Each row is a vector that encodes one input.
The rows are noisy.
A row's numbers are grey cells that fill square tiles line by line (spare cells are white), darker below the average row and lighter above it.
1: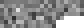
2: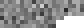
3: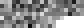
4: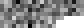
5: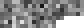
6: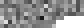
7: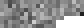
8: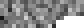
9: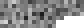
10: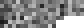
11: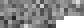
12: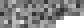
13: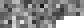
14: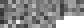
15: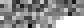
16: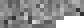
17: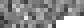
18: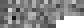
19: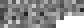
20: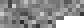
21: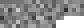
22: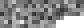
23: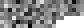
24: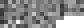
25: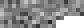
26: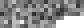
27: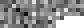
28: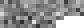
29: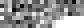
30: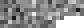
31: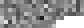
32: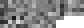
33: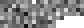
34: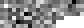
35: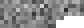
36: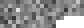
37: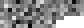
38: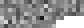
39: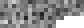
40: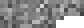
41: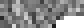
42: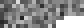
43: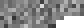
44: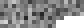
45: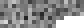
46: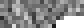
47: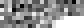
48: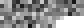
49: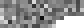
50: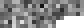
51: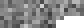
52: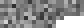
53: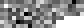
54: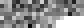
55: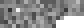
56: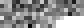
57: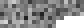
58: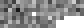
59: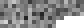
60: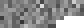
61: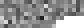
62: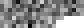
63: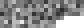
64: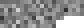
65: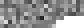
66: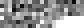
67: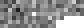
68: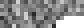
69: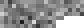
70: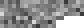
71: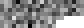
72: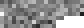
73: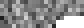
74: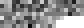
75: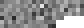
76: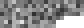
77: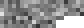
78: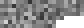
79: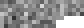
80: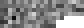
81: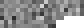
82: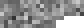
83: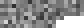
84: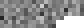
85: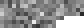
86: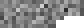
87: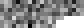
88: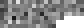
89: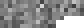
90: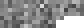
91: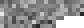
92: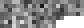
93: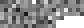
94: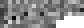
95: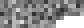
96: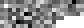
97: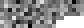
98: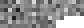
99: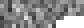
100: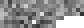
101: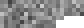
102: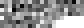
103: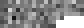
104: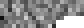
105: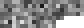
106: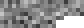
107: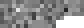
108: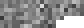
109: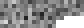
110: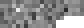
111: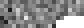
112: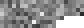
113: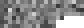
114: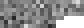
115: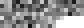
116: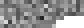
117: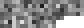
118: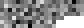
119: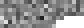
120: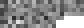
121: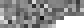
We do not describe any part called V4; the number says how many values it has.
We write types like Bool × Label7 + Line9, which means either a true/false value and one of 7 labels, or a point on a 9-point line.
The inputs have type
Line5 + Line6 × List2(V4).
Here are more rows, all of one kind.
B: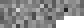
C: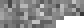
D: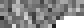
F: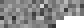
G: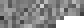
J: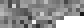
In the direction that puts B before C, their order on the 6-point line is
D, B, F, G, C, J.
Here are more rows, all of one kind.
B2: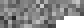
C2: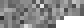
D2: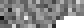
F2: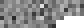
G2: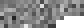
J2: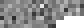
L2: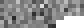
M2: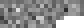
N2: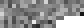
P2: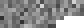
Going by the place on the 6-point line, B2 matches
C2, G2 and P2.
